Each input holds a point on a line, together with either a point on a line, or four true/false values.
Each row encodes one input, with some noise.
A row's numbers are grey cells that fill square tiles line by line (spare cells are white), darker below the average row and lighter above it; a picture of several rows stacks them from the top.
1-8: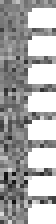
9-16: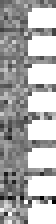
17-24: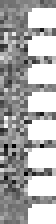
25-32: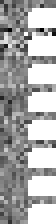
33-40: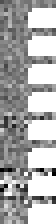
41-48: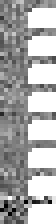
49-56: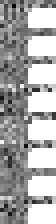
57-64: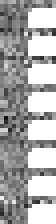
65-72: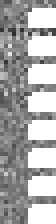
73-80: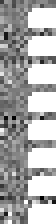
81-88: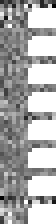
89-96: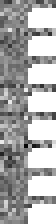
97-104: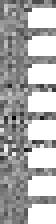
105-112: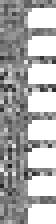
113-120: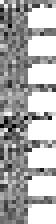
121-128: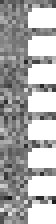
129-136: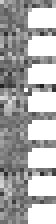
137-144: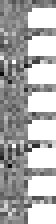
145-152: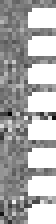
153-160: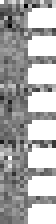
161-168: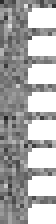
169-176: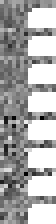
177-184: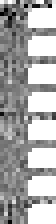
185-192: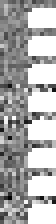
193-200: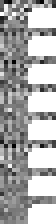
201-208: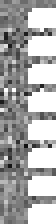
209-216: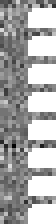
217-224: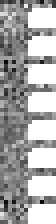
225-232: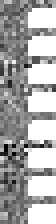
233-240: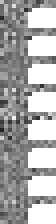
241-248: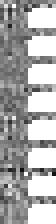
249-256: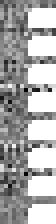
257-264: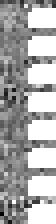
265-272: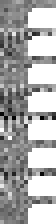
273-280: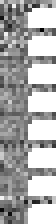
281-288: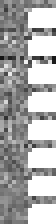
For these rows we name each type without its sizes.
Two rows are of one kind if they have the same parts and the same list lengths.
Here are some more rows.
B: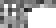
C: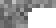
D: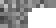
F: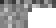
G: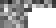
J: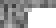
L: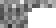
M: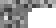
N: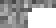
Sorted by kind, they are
B, F, G, M, N
C, D, J, L

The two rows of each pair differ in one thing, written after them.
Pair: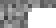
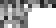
the place on the line
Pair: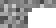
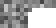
the place on the line
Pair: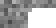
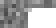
one of the four true/false values
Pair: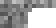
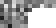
one of the four true/false values
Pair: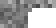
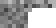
one of the four true/false values
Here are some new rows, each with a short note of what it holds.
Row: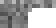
a point on a line and four true/false values
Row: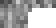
a point on a line and four true/false values
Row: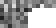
a point on a line and four true/false values
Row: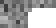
a point on each of two lines
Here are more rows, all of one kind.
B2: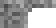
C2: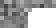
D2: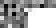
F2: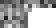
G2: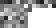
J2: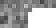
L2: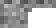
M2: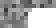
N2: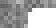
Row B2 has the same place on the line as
C2, J2 and N2.
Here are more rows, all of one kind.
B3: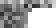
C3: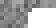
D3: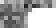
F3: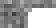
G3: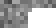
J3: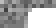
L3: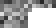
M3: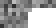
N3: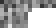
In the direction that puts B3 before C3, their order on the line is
J3, D3, F3, N3, B3, C3, L3, G3, M3.
